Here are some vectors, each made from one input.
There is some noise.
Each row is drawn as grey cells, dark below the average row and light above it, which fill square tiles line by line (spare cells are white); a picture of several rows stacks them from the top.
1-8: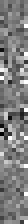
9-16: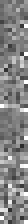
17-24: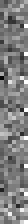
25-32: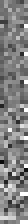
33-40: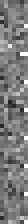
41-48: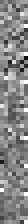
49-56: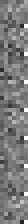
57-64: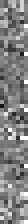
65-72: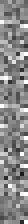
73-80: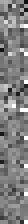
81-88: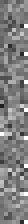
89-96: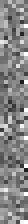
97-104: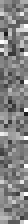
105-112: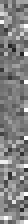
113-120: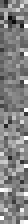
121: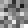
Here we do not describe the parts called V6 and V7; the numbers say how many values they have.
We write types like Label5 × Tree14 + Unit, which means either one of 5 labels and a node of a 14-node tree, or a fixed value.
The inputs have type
(Bool × V7 + Line4) × V6.
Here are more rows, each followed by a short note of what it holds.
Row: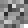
a true/false value, a value of V6 and a value of V7
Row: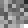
a true/false value, a value of V6 and a value of V7
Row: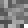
a point on a 4-point line and a value of V6
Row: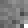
a point on a 4-point line and a value of V6
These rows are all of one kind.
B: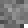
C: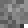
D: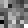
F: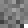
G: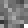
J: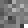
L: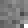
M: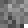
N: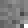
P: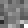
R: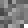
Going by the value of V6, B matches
C, G and M.
